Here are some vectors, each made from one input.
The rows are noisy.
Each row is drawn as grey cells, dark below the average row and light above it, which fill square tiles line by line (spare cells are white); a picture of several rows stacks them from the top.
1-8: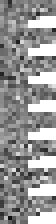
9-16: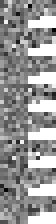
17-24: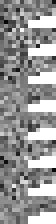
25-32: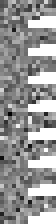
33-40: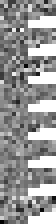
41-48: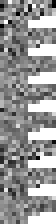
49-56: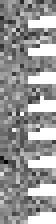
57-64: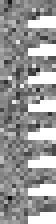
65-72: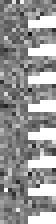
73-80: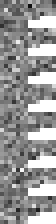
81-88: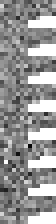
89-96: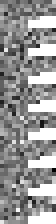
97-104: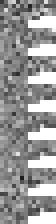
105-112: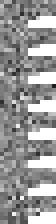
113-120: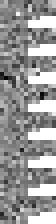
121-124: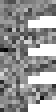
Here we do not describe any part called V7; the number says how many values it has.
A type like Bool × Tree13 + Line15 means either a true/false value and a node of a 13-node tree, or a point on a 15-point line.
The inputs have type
Circle9 + (Line4 × Line5 + Unit) × V7.
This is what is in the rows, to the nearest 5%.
About 40% of them hold a point on a 9-point circle. The rest hold a value of V7, together with either a fixed value, or a point on a 4-point line and a point on a 5-point line.
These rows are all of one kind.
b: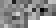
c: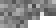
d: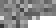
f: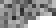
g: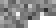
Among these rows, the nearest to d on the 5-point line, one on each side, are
c and g.
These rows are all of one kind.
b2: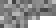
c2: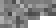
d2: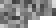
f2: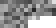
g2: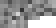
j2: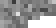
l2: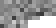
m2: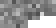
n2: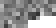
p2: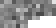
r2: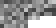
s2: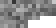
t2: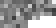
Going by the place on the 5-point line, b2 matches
m2, p2 and t2.
